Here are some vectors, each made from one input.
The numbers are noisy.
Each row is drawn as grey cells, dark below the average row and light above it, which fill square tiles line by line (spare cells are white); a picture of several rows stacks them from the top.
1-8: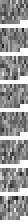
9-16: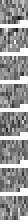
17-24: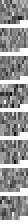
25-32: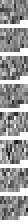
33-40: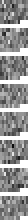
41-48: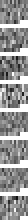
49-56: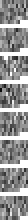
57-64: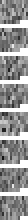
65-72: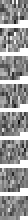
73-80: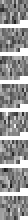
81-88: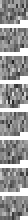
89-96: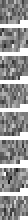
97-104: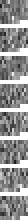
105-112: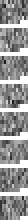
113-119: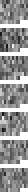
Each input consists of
either a point on an 8-point line, or a list of up to two points on a 6-point line.
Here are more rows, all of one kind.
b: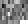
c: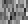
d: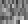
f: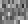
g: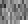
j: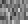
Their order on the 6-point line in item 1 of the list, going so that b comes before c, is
g, j, d, b, f, c.
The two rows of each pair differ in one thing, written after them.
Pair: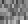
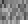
the place on the 6-point line in item 2 of the list
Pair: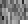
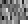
the place on the 6-point line in item 1 of the list
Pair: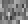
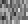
the place on the 6-point line in item 1 of the list
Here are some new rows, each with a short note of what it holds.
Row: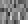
a point on an 8-point line
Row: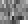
a point on an 8-point line
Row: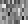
a point on an 8-point line
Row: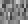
a list of two items
